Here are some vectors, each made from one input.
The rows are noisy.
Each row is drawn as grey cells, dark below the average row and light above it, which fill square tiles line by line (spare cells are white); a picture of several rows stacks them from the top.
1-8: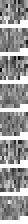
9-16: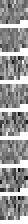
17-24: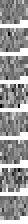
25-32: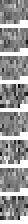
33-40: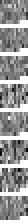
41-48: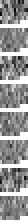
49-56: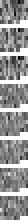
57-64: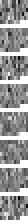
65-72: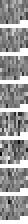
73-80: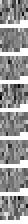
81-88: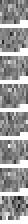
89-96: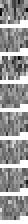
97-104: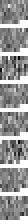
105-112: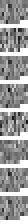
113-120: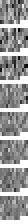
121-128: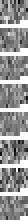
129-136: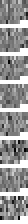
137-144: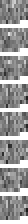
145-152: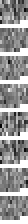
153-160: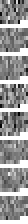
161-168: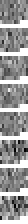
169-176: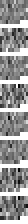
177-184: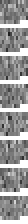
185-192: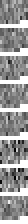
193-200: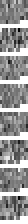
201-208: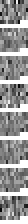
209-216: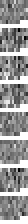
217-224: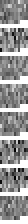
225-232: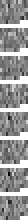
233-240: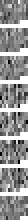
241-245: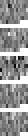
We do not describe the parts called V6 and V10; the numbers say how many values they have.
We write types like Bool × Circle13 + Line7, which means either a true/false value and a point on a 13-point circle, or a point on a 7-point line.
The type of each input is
(Circle8 + Unit) × Line9 + V6 × V10.
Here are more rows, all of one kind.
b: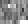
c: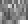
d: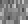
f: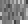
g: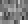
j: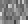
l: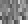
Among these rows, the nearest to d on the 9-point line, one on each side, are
f and j.
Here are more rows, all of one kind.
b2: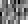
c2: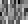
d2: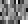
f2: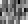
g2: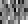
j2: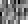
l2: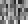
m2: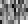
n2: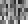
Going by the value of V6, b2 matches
c2, f2 and j2.
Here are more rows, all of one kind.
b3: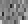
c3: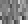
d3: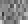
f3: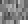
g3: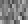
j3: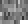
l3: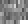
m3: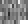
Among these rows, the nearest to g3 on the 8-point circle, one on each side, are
c3 and j3.
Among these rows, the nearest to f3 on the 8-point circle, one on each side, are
j3 and l3.
